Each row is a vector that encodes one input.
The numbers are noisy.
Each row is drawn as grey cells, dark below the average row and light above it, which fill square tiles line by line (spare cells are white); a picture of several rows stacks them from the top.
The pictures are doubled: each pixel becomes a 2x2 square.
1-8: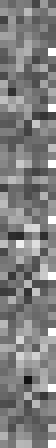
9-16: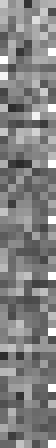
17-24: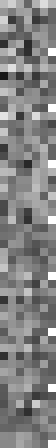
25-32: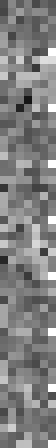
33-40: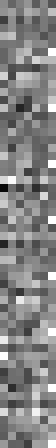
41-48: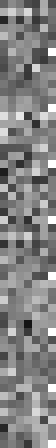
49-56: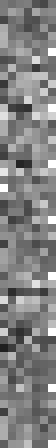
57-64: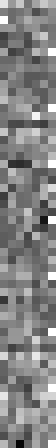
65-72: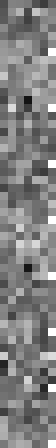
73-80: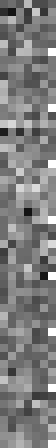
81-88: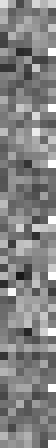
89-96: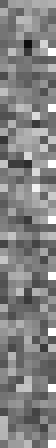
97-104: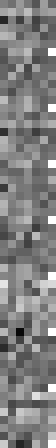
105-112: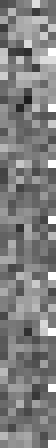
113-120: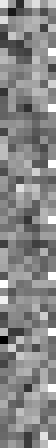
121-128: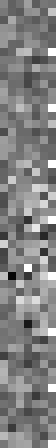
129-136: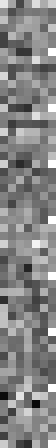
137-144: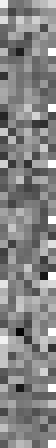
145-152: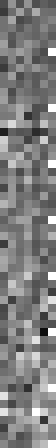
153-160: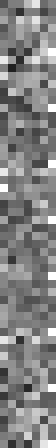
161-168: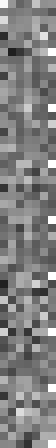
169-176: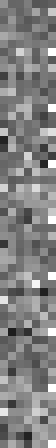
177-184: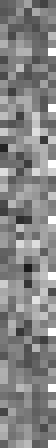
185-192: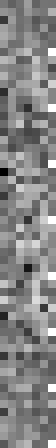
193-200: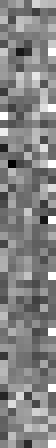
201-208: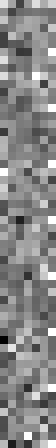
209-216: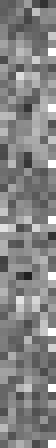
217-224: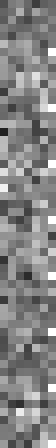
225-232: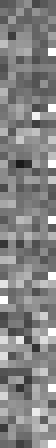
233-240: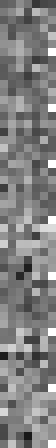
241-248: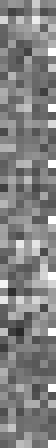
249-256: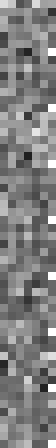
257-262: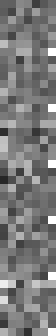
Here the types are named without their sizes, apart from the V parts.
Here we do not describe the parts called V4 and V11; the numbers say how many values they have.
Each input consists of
either a value of V4 and a value of V11, or a list of points on a line.
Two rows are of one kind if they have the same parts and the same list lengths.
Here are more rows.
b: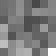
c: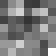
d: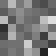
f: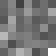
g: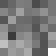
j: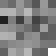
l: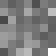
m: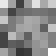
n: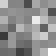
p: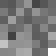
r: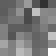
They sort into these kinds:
b, c, l
d
f
g, j, p, r
m, n

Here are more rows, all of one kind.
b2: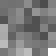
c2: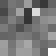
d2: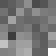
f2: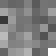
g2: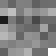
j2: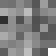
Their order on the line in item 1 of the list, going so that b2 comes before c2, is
j2, g2, f2, b2, d2, c2.
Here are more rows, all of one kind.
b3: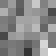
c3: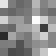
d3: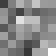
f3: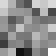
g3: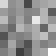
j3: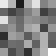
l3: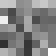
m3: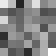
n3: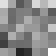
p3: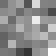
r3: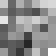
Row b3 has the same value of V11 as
f3, j3, m3 and n3.
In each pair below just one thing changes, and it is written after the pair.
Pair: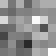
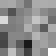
the value of V11
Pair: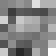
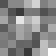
the value of V4
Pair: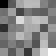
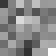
the value of V11
